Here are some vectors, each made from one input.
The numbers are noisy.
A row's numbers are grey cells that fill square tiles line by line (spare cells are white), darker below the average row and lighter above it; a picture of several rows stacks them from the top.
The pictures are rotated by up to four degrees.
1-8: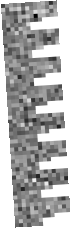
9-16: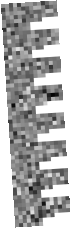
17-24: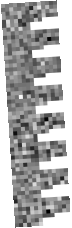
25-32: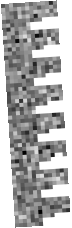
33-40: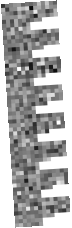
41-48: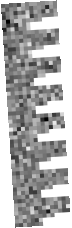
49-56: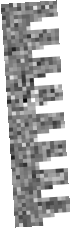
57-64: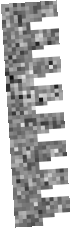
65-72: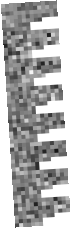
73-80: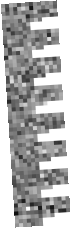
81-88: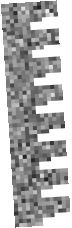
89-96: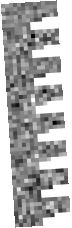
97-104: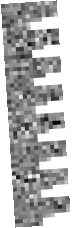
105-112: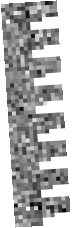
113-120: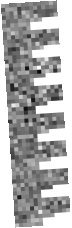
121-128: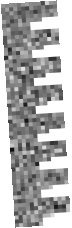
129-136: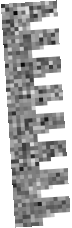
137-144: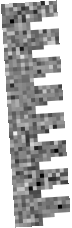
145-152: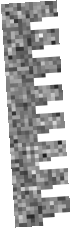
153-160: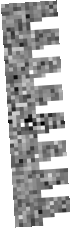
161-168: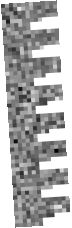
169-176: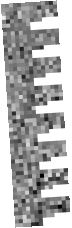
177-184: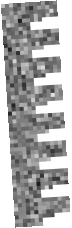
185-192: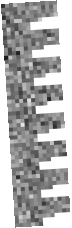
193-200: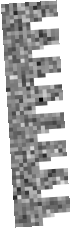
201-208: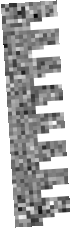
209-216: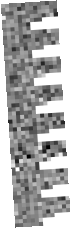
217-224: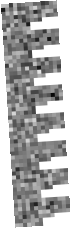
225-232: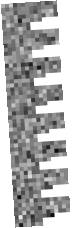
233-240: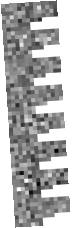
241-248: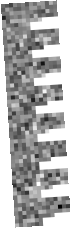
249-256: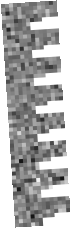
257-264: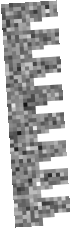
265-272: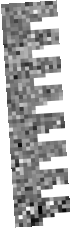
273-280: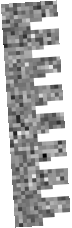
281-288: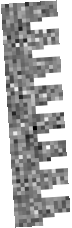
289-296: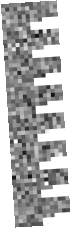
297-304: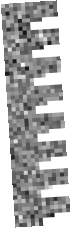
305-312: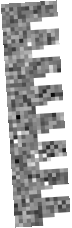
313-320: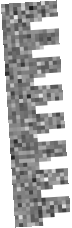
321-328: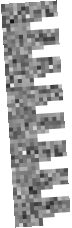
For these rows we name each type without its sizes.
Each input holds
either a node of a tree and three true/false values, or a list of points on a line.
